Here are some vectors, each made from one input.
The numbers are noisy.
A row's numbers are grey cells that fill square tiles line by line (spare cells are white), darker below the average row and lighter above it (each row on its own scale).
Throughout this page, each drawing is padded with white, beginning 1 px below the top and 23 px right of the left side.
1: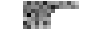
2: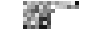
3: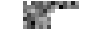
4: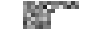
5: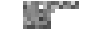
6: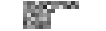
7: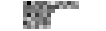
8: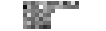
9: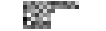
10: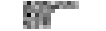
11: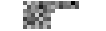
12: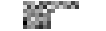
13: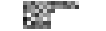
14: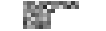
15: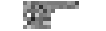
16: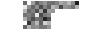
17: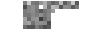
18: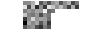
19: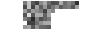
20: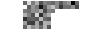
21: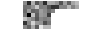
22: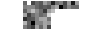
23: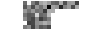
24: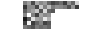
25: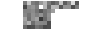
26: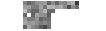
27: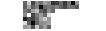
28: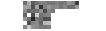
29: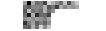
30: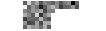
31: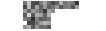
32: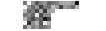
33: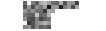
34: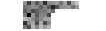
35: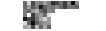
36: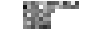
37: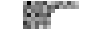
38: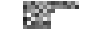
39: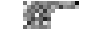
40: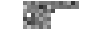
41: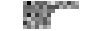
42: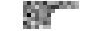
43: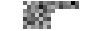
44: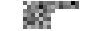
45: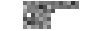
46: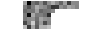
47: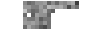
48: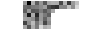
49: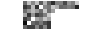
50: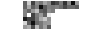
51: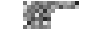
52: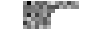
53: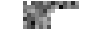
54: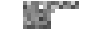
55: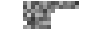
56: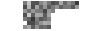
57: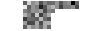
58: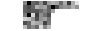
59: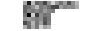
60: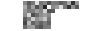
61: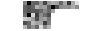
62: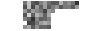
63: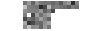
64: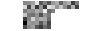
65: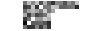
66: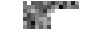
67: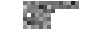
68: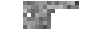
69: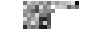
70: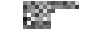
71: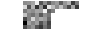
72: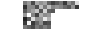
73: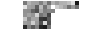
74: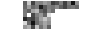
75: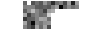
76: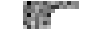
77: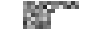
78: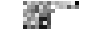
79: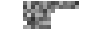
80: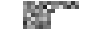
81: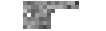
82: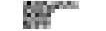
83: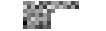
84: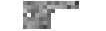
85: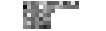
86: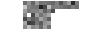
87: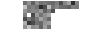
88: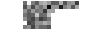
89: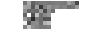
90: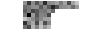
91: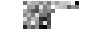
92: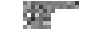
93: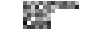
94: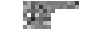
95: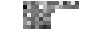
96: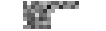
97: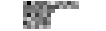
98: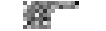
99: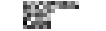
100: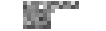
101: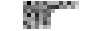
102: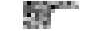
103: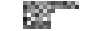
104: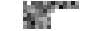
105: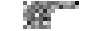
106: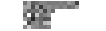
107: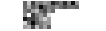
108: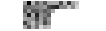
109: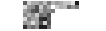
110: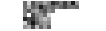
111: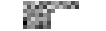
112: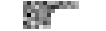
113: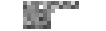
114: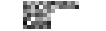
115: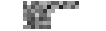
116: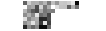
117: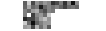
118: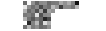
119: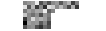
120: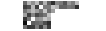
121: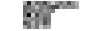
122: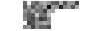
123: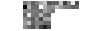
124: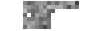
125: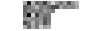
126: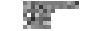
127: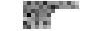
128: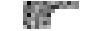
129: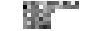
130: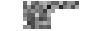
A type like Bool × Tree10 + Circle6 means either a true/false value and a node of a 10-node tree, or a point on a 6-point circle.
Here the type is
Bool × Bool × Bool × Bool + Label8.
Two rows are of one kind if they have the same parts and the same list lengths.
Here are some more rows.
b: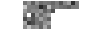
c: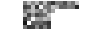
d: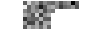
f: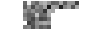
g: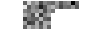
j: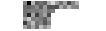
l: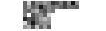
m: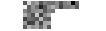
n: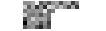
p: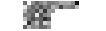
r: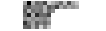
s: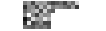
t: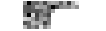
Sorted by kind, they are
b, c, d, f, g, l, m, n, p, s
j, r, t

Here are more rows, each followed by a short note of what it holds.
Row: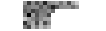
one of 8 labels
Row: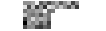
four true/false values
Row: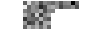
four true/false values
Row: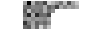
one of 8 labels
